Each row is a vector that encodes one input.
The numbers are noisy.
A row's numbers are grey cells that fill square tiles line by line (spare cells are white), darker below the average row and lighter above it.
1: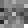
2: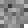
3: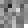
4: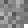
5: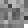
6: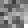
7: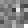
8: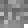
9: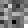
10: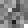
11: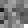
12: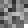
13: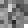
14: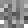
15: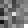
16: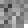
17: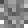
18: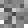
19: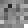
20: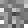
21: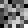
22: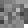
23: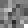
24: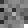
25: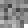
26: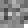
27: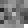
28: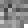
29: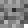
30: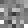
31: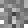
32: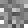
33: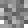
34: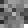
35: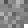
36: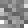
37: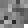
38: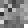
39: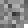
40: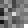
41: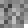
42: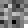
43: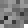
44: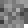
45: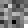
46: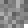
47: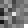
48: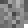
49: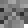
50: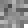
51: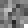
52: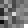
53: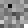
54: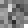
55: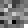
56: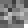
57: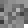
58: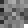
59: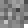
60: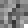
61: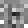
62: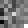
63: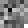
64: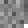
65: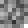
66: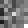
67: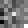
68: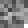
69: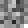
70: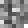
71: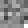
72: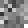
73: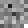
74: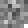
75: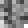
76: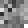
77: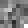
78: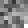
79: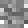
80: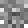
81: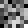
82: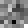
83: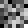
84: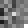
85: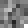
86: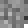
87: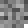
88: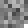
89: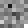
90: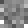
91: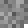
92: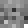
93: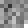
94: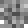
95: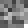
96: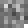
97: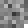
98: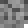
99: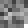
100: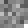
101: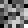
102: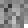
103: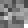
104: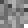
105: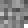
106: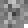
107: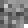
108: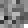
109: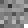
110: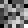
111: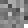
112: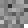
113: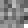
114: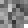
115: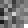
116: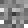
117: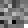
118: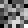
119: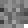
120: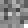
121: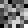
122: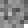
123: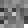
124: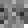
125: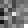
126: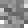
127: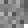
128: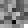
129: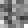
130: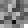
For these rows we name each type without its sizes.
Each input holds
a list of points on a line.
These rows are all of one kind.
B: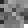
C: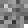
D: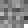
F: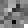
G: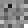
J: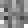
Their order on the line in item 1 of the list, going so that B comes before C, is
J, G, D, B, C, F.
